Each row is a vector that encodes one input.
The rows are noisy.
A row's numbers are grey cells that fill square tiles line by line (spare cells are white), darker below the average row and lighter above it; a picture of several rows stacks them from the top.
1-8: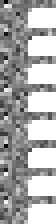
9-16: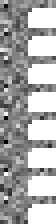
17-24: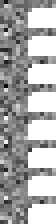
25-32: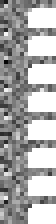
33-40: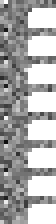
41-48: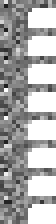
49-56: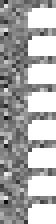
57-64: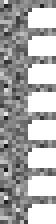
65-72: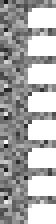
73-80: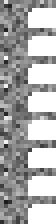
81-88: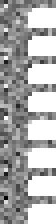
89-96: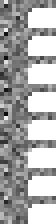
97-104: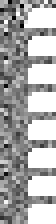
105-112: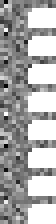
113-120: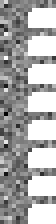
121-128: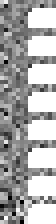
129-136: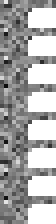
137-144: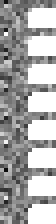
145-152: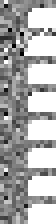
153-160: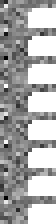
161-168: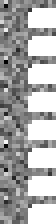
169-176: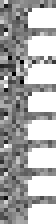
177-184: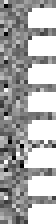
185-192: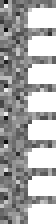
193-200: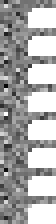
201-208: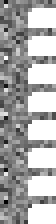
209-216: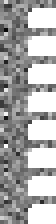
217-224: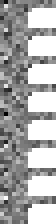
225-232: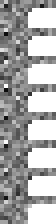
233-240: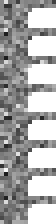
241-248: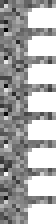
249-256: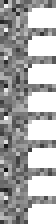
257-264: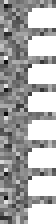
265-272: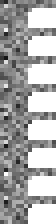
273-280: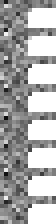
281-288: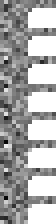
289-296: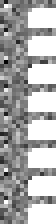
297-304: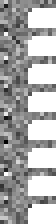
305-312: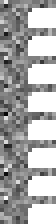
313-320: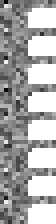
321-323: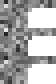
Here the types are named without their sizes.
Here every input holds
either a fixed value, or a label and a true/false value.
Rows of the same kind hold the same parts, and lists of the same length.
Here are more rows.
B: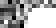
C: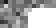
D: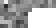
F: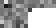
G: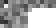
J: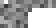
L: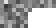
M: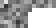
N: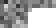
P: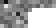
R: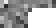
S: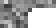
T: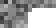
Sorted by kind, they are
B
C, D, F, G, J, L, M, N, P, R, S, T

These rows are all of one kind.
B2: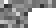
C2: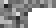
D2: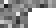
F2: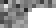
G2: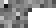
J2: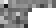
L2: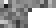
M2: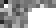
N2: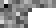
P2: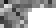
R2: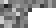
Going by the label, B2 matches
C2, D2, F2 and N2.
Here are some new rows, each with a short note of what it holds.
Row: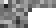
a label and a true/false value
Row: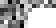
a fixed value
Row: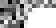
a fixed value
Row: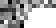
a fixed value
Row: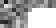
a label and a true/false value
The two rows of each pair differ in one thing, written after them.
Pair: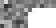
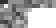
the true/false value
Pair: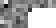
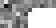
the label
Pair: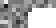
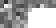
the true/false value
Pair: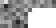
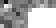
the true/false value
